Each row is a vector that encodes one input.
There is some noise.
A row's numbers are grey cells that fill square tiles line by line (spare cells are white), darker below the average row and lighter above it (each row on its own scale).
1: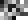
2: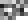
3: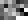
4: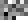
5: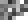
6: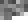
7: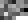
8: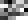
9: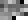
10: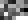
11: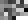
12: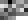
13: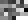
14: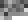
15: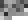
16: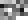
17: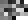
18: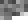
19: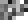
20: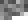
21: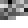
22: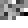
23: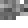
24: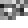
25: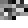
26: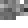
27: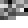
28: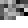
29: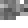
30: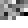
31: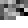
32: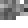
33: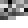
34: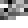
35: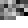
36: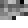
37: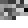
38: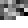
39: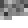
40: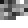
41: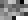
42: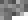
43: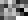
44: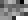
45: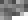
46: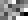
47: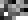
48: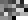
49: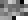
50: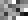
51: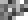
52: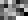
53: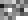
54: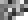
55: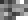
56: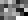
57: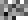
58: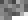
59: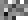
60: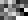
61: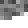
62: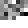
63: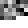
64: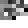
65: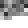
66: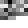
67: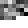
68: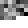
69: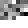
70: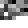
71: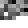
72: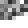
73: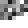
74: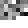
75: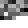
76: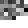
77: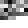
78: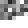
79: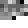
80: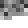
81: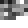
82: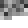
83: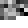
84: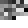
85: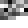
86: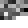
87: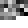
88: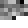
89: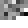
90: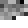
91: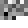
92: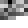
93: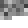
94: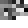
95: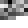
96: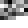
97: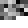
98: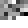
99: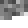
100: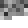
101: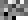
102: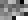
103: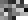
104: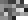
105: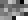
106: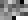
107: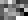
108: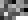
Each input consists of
one of 7 labels and a true/false value.
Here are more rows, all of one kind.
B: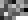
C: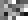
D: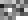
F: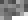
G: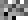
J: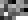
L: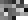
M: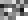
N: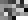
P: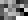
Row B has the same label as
J and P.
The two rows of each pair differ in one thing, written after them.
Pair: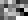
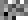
the label
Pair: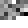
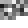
the label
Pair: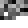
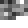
the label
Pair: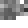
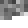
the label
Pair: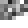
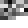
the label
